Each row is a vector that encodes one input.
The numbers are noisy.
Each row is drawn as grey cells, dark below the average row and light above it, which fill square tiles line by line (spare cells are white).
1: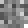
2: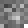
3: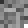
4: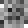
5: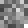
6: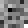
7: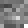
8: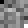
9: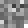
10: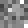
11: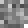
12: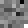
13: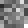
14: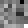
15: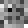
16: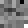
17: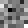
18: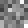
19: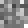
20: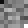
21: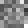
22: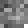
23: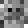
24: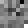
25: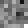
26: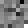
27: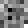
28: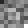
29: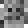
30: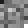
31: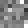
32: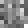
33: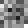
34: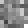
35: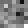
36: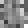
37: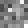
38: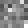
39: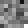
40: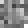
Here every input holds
a point on a 5-point line and a true/false value.
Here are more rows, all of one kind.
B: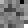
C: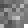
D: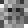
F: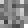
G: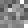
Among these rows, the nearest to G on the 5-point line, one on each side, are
C and F.
